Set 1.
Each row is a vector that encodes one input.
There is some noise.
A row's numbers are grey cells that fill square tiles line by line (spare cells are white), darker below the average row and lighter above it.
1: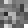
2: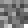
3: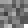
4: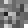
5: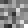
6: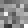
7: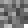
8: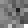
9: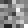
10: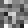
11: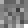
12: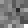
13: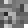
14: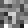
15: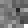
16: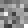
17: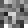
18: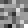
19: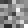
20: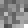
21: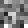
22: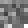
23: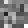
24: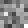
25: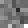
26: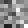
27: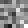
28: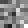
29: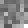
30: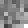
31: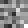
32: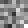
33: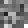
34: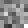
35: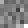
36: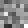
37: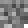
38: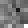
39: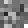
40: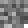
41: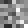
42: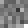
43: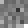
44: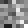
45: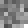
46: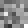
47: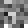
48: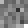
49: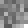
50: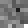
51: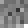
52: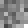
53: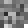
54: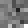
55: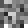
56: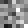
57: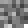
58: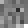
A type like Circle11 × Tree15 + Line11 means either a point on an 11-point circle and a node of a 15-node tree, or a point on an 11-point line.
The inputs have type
Line9.
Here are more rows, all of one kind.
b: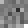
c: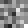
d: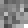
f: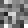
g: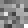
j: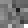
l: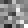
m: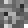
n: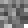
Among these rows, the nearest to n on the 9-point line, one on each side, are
j and m.
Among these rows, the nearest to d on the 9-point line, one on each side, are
b and g.
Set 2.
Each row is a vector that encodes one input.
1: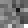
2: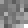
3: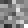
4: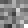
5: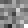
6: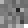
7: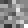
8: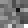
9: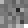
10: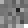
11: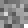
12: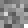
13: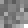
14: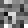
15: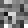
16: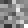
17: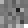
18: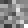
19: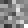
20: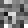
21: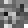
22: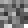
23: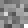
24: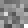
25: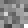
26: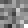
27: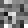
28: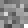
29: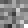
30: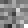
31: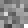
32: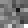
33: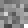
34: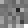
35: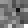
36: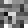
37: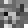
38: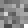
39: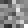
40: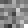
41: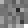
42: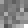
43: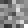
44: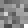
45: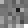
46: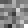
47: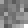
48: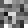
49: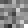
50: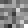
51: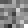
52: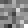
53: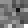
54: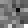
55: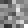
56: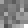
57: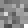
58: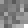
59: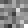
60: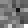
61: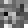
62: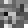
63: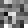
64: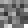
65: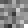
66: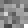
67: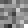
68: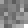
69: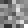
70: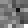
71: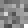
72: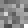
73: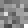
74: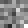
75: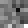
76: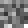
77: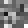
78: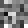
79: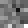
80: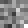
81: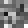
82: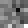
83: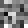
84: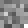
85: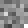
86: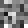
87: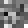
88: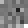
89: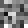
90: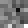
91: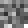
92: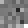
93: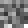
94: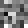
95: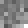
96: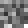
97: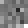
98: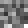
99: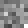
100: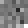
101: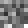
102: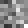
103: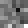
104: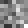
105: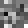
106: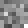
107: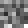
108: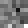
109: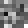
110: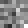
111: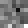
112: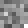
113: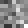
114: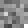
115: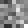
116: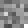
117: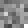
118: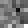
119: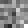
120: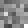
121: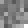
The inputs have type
Line9.
